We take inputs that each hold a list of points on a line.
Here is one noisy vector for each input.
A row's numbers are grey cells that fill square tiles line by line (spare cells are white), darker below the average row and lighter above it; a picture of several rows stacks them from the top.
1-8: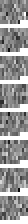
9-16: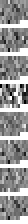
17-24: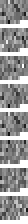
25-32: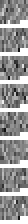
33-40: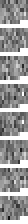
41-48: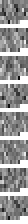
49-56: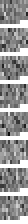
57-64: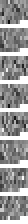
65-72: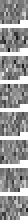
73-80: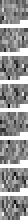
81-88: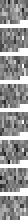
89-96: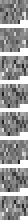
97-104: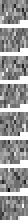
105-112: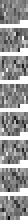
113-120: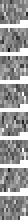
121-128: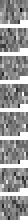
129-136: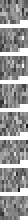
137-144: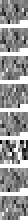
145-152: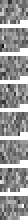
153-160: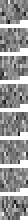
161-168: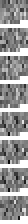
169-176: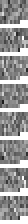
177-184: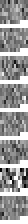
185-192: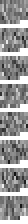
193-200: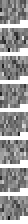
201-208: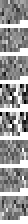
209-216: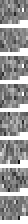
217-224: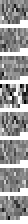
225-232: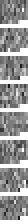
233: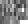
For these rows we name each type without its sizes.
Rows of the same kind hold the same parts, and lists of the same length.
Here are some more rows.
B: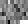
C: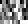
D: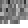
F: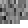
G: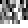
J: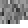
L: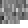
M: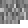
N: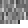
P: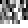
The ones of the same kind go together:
B, J
C, G, P
D, F, L
M, N

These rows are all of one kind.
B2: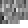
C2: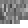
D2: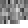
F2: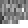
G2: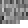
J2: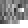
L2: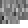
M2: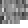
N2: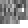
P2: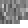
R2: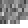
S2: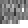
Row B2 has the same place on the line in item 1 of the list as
G2, L2 and M2.
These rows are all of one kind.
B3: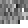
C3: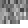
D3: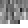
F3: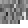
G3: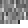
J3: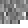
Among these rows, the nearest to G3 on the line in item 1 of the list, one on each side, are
B3 and J3.
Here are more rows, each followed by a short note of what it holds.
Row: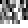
the empty list
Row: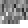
a list of one item
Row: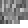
a list of three items
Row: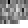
a list of three items
